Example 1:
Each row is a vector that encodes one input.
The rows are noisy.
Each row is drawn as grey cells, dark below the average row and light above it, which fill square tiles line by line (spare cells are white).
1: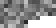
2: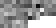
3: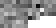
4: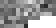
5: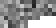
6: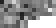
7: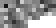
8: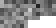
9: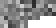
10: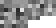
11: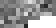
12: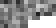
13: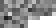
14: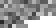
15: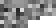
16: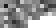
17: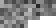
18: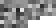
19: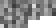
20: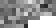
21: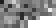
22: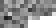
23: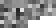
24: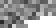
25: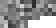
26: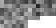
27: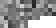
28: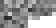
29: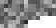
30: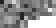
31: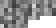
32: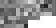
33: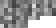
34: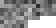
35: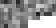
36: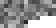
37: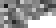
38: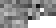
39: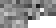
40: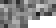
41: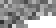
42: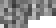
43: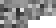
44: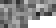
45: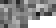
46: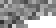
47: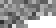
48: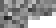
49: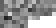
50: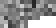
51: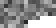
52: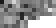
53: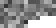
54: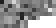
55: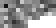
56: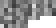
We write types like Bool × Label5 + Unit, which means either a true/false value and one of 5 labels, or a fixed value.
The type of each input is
Label12.
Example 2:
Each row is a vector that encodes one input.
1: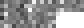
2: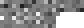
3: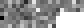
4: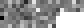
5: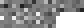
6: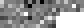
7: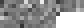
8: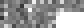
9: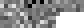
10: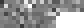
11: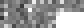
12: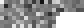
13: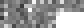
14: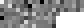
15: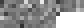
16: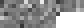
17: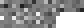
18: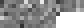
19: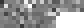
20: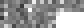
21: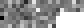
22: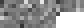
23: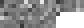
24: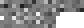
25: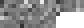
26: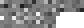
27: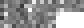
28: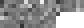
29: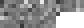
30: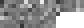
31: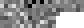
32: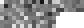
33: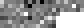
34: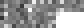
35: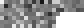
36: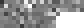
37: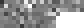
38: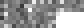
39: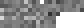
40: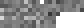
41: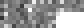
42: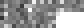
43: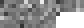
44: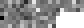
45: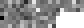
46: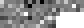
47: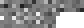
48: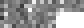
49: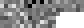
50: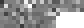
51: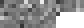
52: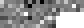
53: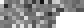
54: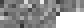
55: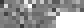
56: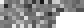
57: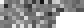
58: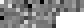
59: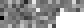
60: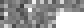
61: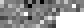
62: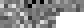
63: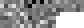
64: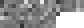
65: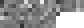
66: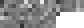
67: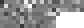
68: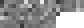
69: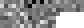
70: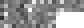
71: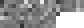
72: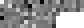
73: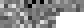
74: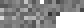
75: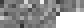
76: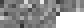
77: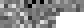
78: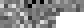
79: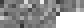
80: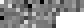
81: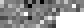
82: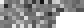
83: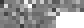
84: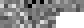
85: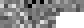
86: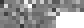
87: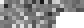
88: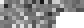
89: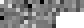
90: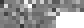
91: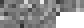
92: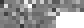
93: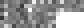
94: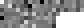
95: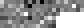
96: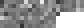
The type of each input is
Circle10.
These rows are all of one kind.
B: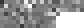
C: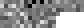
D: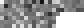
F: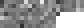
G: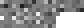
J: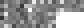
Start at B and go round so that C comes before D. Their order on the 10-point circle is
B, J, C, D, G, F.
